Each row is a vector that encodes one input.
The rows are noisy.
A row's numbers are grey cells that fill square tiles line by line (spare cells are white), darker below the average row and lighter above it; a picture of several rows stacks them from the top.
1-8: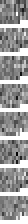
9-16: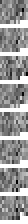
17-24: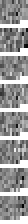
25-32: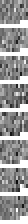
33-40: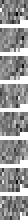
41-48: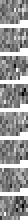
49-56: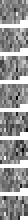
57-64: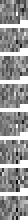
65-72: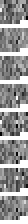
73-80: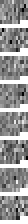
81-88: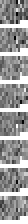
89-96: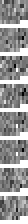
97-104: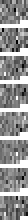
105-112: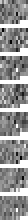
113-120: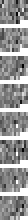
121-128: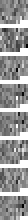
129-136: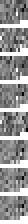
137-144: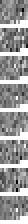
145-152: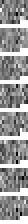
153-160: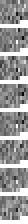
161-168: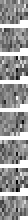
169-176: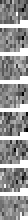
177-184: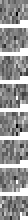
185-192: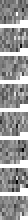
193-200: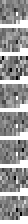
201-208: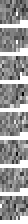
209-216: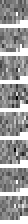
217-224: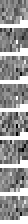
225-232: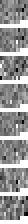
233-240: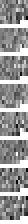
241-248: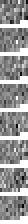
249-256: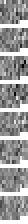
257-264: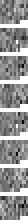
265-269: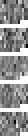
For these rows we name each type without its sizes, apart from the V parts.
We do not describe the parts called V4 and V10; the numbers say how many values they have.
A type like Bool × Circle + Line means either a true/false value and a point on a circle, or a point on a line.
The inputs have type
(Label × V4 + V10) × Line.
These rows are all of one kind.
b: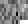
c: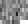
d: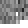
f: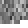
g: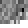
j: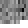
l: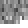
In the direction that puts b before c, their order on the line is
f, b, c, l, d, j, g.
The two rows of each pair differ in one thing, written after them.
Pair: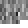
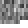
the place on the line
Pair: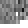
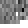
the value of V4
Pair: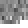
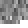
the value of V4
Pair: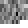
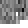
the place on the line
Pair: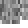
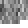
the place on the line
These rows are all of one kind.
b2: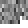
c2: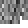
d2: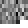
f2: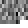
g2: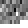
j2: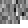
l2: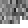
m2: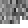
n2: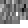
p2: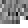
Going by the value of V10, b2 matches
d2 and j2.
